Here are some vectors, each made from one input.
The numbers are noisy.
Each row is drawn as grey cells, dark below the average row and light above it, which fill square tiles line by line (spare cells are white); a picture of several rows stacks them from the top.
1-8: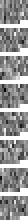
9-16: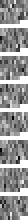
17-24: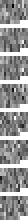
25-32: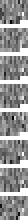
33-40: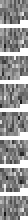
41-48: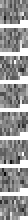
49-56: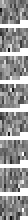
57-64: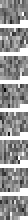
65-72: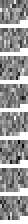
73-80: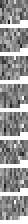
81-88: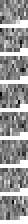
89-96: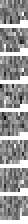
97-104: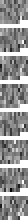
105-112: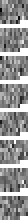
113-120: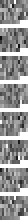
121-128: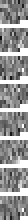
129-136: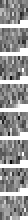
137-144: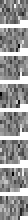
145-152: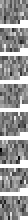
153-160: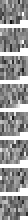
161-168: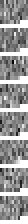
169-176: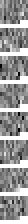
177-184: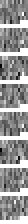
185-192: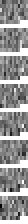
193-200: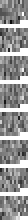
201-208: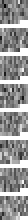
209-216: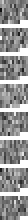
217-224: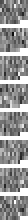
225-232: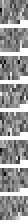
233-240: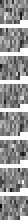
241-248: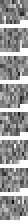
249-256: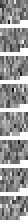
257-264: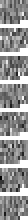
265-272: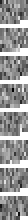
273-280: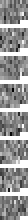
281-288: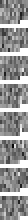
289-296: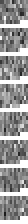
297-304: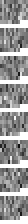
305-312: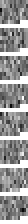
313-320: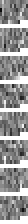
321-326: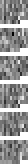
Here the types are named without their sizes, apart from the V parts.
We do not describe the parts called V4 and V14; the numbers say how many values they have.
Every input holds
either a point on a line and a value of V4, or a true/false value and a value of V14.
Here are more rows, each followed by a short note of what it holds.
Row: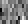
a point on a line and a value of V4
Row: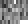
a true/false value and a value of V14
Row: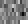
a true/false value and a value of V14
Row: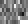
a true/false value and a value of V14
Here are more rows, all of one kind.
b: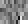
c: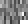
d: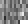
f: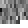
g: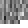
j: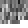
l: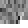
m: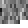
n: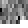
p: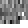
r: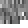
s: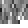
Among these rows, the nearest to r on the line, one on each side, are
b and f.
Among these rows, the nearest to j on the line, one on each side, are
g and s.
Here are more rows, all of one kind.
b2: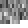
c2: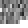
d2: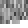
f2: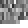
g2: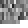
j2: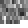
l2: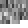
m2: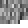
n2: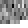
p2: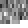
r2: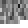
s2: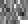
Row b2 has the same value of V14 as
l2 and p2.
